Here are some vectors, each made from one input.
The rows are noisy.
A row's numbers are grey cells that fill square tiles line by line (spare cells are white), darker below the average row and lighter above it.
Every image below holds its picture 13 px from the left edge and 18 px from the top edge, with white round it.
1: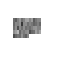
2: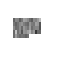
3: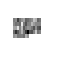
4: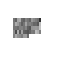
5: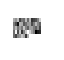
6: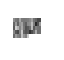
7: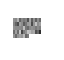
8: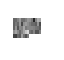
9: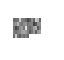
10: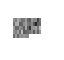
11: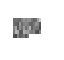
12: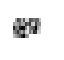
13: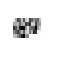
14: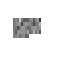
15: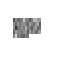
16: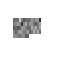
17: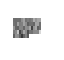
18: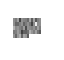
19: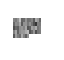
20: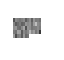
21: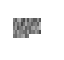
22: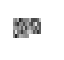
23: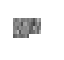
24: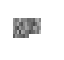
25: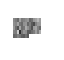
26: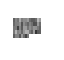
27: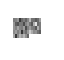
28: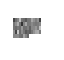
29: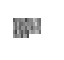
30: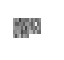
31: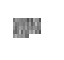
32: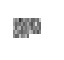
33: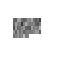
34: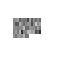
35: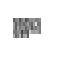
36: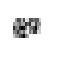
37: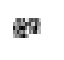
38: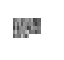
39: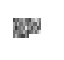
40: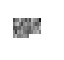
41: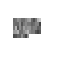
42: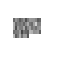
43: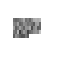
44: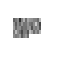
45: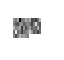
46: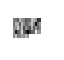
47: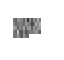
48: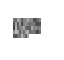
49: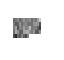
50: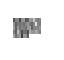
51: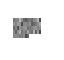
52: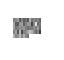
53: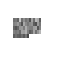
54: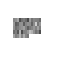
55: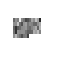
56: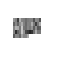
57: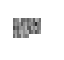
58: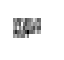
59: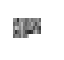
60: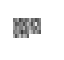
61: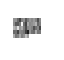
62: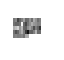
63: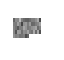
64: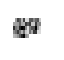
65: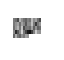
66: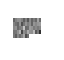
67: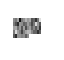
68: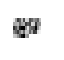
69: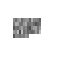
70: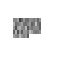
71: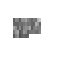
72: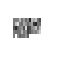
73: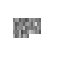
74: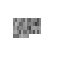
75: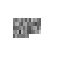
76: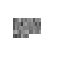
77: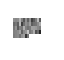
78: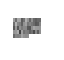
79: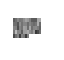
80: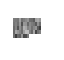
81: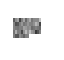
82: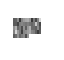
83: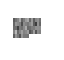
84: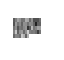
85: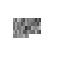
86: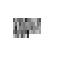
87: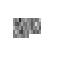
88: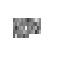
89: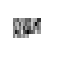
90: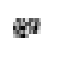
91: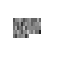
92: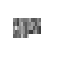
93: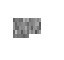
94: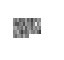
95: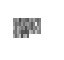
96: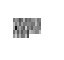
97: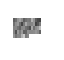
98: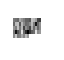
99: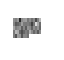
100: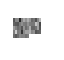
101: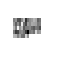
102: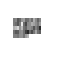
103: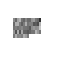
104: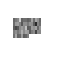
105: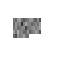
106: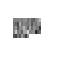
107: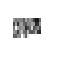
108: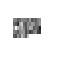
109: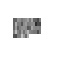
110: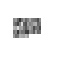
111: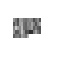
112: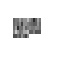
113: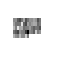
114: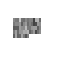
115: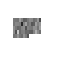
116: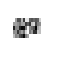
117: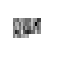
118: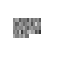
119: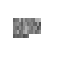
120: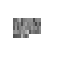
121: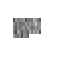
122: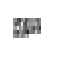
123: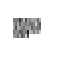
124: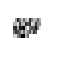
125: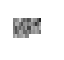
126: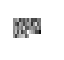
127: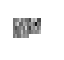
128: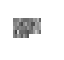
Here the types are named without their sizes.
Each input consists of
a list of points on a line.
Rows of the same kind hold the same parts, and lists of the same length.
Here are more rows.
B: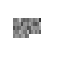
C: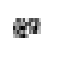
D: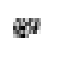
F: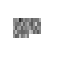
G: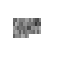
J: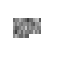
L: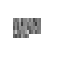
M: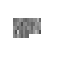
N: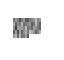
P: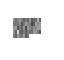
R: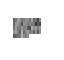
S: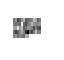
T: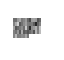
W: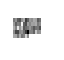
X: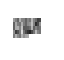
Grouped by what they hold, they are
B, J, M, P
C, D
F, G, L, N, R, T
S, W, X

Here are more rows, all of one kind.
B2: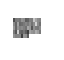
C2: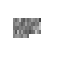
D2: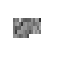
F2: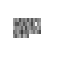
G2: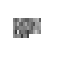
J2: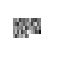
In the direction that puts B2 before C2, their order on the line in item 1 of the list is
J2, F2, B2, G2, D2, C2.
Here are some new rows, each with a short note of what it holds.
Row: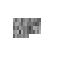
a list of three items
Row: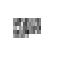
a list of one item
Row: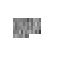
a list of two items
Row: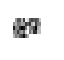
the empty list
